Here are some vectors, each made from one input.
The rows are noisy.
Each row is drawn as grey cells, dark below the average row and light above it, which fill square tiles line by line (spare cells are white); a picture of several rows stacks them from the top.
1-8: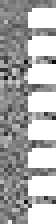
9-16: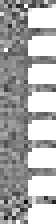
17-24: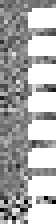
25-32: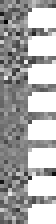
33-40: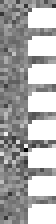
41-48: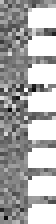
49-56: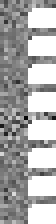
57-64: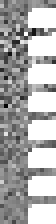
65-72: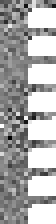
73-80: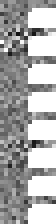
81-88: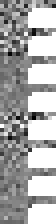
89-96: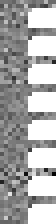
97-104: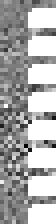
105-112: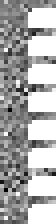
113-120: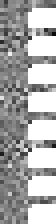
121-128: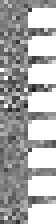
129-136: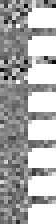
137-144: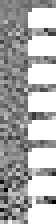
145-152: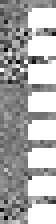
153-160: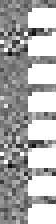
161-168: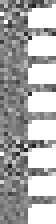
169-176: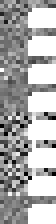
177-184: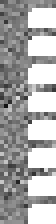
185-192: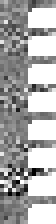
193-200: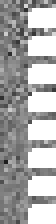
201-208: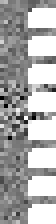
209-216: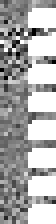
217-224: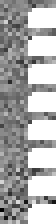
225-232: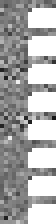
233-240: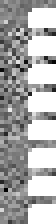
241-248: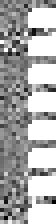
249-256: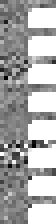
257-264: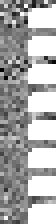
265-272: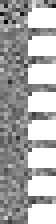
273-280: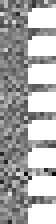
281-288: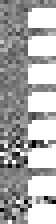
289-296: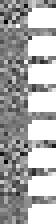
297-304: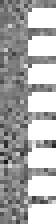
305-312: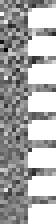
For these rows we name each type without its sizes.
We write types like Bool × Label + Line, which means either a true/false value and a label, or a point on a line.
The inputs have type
Circle × Circle × Tree.
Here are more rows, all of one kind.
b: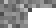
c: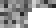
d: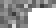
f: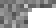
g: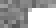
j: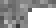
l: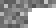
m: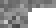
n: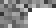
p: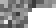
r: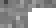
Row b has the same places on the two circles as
j and n.
